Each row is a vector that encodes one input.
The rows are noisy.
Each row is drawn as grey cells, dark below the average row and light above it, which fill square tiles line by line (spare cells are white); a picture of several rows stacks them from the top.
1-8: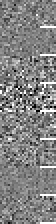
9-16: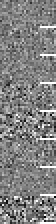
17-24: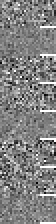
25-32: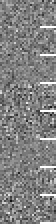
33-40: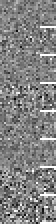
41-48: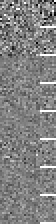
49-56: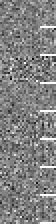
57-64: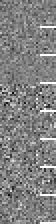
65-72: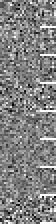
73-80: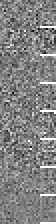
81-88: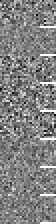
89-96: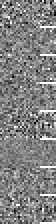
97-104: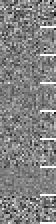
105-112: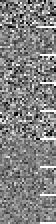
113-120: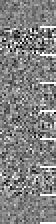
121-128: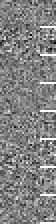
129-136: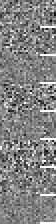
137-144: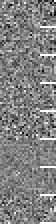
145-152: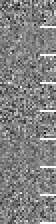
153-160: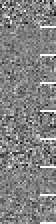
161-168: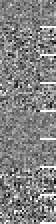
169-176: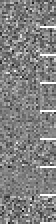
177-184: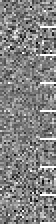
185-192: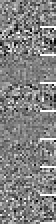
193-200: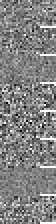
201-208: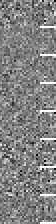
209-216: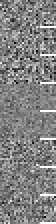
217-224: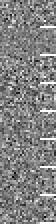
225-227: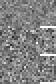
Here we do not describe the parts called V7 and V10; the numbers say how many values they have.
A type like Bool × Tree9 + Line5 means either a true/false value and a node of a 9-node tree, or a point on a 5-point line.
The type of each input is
Circle9 + (Label6 × Tree9 × V10 + Unit) × V7.
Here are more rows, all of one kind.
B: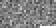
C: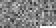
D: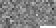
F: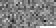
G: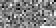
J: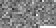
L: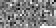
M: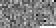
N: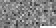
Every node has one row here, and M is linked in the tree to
F.
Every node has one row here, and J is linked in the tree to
B.
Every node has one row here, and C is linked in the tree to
G and N.
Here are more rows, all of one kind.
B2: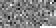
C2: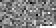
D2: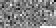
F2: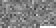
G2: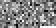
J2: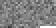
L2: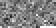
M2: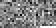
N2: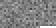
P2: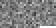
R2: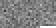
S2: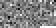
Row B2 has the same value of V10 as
N2 and R2.
